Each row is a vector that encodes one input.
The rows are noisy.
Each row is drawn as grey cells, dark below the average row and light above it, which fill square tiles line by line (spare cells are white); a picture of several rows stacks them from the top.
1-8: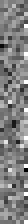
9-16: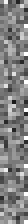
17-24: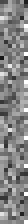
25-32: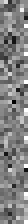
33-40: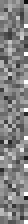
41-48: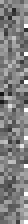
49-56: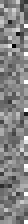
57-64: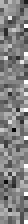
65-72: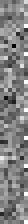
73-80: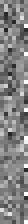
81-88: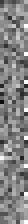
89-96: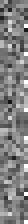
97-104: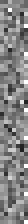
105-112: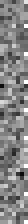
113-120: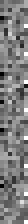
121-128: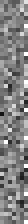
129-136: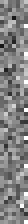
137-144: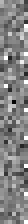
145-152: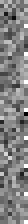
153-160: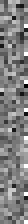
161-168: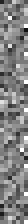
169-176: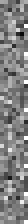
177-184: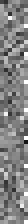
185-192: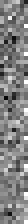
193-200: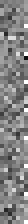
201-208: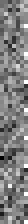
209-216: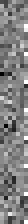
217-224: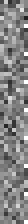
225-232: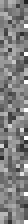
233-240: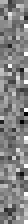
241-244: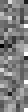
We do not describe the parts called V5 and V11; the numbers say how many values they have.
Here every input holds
a value of V11, together with either a point on a 12-point line, or a true/false value and a value of V5.
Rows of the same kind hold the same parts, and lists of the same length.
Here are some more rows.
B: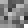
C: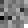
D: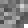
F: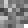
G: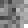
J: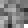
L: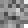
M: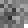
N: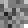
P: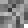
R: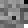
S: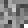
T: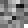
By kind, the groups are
B, C, D, G, L, M, N, P
F, J, R, S, T

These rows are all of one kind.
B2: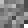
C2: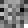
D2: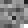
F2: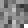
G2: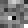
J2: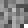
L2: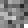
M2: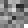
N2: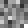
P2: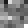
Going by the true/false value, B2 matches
C2, D2 and G2.
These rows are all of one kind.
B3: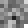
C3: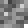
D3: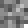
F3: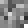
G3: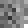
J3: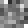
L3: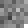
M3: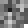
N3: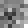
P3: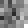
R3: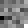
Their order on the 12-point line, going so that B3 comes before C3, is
P3, N3, G3, L3, R3, D3, B3, C3, F3, M3, J3.
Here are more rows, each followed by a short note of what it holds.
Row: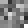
a point on a 12-point line and a value of V11
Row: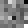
a true/false value, a value of V5 and a value of V11
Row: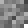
a true/false value, a value of V5 and a value of V11
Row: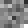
a true/false value, a value of V5 and a value of V11
